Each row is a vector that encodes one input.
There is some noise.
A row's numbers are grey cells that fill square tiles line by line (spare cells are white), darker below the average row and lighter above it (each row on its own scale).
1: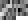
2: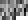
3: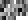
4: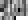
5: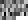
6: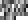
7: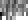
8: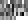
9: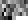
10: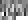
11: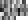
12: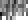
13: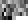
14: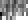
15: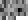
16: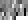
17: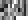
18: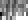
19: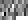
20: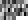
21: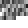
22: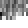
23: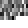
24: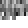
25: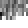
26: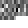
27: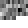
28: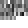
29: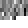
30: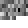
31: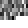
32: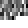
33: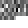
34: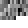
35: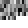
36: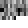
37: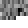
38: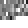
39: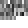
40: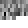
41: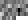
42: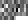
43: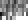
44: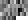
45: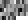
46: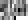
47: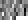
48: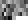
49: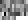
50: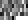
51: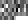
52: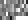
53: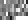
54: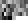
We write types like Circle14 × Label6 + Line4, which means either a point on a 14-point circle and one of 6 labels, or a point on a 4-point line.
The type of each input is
Label6 + Line6 × Line6.
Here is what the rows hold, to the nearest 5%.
About 45% of them hold one of 6 labels. The rest hold a point on each of two 6-point lines.
